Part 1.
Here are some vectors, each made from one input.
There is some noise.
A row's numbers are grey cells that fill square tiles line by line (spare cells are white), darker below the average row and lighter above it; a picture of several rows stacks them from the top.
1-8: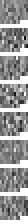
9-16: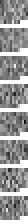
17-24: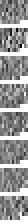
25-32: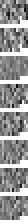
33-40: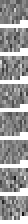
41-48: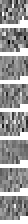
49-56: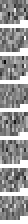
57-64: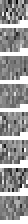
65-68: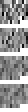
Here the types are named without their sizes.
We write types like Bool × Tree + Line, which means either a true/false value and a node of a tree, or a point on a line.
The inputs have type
Bool × Bool × Bool + Tree + Unit.
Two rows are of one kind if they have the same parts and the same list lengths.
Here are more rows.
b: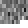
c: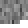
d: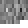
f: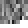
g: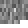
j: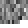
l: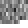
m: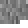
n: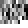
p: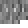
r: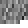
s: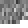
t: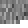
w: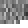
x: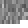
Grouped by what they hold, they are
b, c, d, f, g, j, m, p, r, s, t, w
l
n, x

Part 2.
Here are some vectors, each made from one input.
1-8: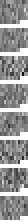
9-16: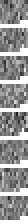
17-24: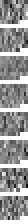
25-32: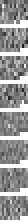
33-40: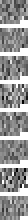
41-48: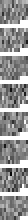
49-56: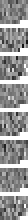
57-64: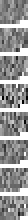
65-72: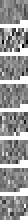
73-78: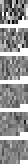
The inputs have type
Bool × Bool × Bool + Tree7.
